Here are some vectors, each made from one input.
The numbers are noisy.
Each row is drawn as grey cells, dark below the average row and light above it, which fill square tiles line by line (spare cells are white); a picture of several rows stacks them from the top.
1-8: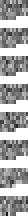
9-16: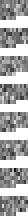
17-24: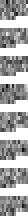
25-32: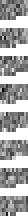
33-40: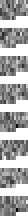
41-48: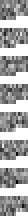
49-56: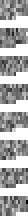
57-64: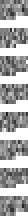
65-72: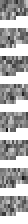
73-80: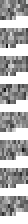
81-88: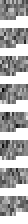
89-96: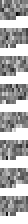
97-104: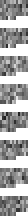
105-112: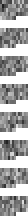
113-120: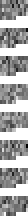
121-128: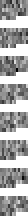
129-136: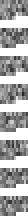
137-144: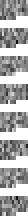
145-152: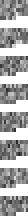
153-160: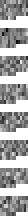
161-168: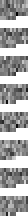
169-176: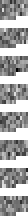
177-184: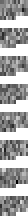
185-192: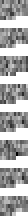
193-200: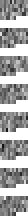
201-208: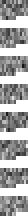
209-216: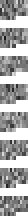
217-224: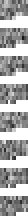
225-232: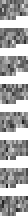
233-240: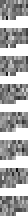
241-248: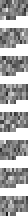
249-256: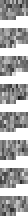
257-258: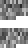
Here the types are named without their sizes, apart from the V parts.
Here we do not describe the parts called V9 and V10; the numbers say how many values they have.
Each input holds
either a point on each of two circles and a value of V9, or three true/false values, or a value of V10.
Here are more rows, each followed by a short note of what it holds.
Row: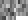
a value of V10
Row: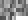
a value of V10
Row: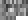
three true/false values
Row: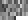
a point on each of two circles and a value of V9
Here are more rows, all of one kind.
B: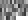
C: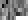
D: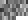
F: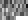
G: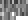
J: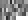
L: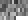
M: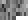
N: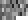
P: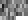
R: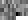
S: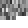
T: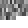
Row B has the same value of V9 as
J, S and T.
